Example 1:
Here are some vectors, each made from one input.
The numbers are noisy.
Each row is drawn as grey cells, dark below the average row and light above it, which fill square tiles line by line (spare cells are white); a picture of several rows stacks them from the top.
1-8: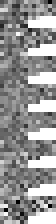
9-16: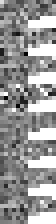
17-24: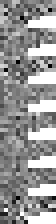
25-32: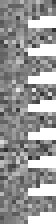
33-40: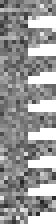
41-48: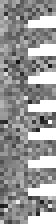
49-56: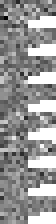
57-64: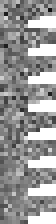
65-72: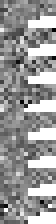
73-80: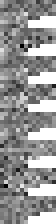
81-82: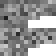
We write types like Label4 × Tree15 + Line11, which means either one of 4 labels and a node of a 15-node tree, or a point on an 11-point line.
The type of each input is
Line6 + Line9.
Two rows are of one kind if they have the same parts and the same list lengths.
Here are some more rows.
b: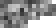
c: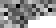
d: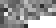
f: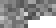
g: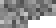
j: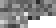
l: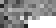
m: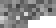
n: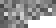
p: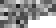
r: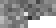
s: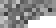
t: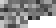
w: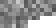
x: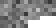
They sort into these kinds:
b, d, l, n, p, w, x
c, f, g, j, m, r, s, t

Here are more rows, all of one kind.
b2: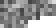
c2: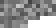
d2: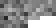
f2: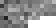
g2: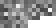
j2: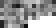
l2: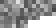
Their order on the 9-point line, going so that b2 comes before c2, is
b2, j2, l2, g2, c2, d2, f2.
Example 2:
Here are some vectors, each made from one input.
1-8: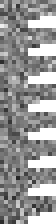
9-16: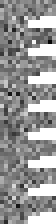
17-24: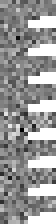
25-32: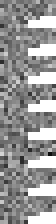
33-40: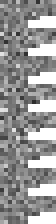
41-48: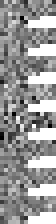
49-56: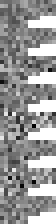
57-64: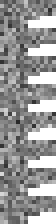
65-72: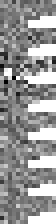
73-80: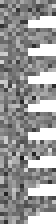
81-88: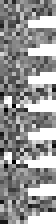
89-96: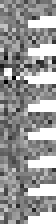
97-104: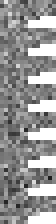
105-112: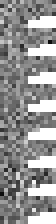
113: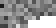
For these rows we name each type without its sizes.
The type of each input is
List(Line).
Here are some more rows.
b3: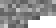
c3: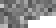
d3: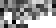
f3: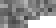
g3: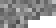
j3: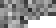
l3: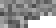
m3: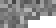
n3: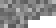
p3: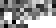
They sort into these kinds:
b3, c3, f3, g3, l3, m3, n3
d3, p3
j3

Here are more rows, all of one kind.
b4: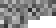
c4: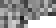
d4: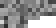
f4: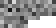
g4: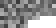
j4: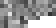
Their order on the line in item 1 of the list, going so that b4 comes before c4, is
g4, f4, b4, d4, c4, j4.
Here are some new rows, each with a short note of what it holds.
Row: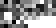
the empty list
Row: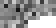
a list of two items
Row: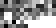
the empty list
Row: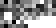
the empty list
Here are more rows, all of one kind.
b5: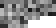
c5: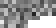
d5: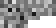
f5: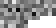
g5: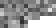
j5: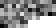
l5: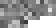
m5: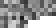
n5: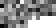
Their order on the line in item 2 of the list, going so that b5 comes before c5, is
d5, j5, b5, n5, l5, f5, c5, m5, g5.
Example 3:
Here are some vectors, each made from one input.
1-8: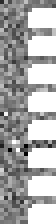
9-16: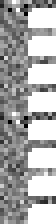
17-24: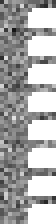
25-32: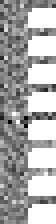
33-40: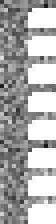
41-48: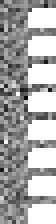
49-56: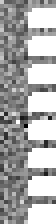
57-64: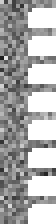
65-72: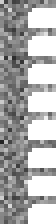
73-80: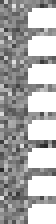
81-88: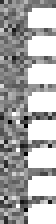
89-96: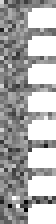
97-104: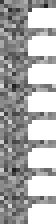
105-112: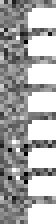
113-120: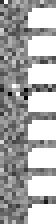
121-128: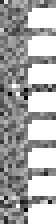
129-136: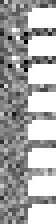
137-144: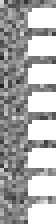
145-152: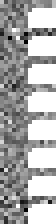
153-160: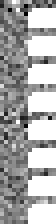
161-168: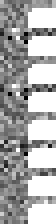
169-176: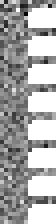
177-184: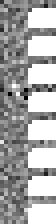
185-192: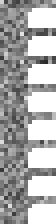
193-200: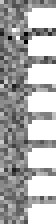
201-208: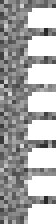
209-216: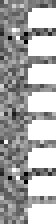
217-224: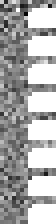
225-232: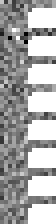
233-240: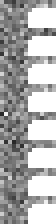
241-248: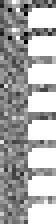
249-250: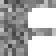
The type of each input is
Bool × (Circle20 + Unit).
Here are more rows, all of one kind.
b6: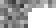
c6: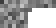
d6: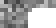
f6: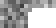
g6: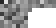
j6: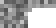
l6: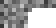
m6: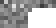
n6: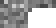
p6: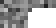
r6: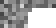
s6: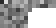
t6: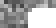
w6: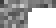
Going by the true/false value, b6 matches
d6, f6, j6 and t6.
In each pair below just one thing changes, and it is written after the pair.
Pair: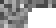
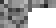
the place on the 20-point circle
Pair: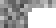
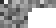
the true/false value
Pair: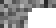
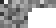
the place on the 20-point circle
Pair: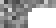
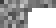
the true/false value
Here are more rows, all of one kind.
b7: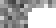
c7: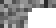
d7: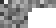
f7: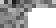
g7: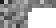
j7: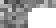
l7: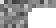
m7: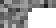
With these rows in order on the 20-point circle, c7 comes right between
f7 and m7.
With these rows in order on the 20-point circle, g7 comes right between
b7 and j7.
